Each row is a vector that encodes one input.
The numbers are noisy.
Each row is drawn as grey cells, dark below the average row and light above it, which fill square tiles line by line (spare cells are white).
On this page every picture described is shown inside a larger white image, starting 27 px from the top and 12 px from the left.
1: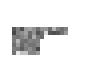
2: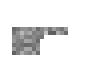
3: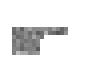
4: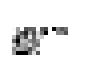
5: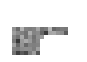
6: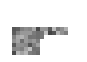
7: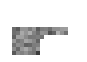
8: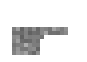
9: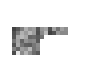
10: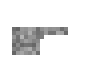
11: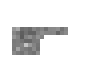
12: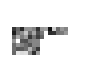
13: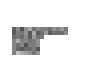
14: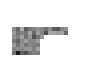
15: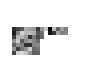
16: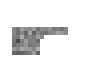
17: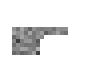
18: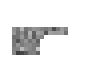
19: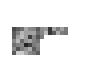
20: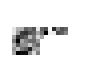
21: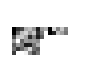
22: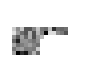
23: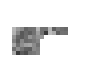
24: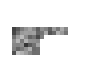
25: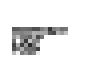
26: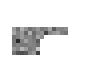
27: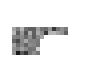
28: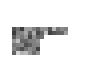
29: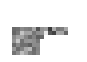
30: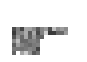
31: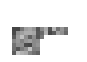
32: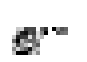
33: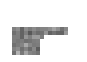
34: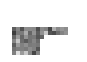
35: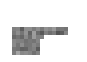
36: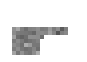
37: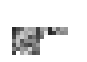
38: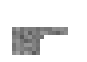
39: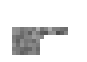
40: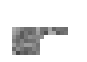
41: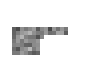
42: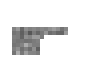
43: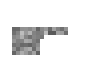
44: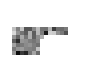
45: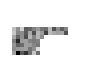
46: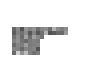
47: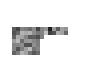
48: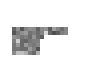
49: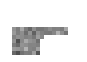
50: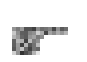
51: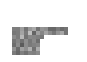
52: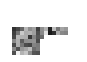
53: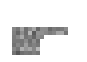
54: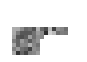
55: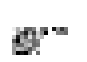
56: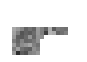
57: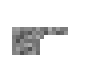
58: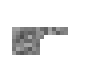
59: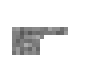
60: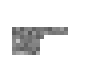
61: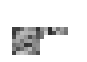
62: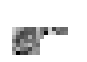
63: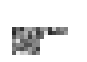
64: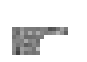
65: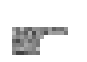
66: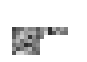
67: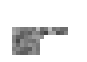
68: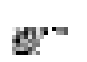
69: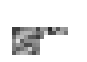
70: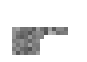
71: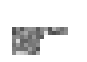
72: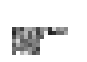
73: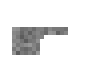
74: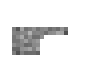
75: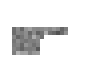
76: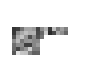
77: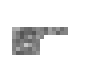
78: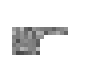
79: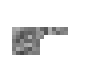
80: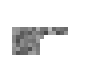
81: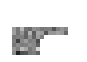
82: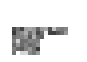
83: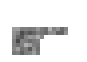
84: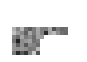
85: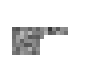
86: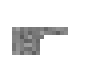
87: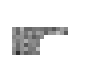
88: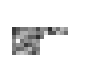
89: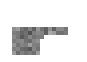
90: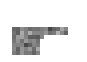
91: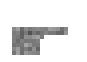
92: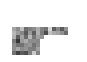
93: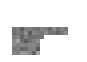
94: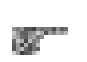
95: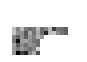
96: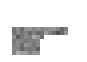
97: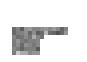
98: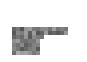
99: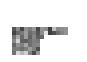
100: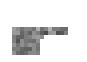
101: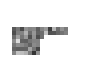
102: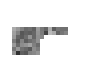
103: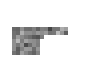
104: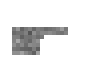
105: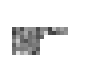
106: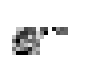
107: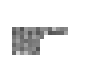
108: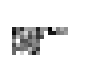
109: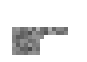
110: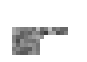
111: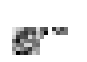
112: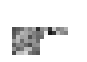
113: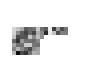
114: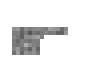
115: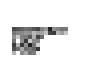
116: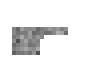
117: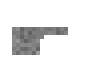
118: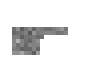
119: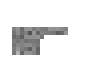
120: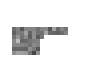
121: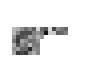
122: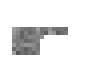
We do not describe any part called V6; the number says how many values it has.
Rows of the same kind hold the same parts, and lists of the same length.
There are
3 kinds of row.
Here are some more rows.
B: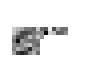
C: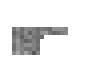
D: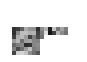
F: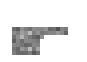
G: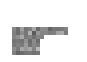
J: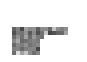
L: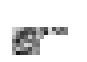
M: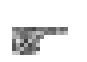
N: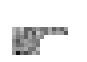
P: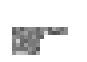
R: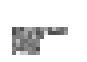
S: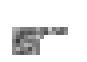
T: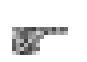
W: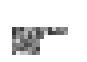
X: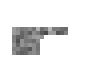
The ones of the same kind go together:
B, C, J, L, P, R, S, W, X
D, F, G, N
M, T

